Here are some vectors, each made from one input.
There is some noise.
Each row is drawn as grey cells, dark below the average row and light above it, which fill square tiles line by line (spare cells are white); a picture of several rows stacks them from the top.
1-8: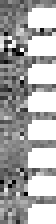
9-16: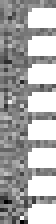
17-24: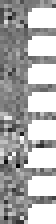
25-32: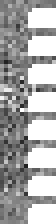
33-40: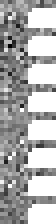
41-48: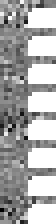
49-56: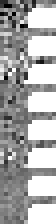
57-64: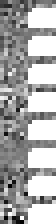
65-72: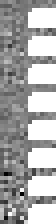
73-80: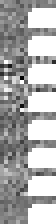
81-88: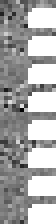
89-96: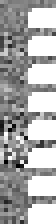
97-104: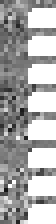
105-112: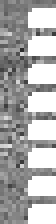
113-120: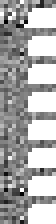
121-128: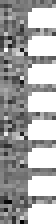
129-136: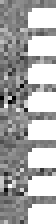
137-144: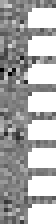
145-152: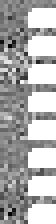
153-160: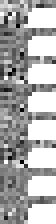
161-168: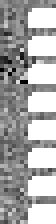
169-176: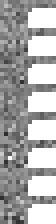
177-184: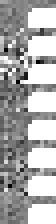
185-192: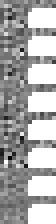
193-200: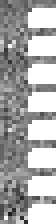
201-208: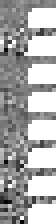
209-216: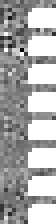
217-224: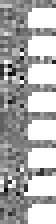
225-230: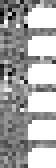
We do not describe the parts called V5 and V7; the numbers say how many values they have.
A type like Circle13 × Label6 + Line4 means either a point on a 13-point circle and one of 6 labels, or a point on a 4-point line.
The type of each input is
Bool × Bool × Bool × (Circle9 + Unit) × V5 × V7 + Line6.
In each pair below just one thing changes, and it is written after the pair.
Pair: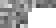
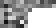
the value of V7
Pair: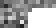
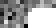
one of the three true/false values
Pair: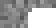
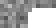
the value of V7
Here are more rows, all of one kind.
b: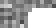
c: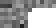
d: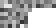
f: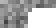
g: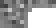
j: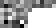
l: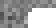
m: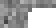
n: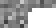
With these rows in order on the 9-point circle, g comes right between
b and d.
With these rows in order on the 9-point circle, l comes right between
f and j.
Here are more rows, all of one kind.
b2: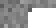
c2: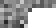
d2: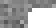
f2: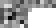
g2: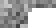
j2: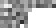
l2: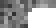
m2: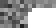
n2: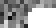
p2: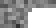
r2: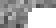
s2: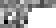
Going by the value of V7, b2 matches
c2 and l2.
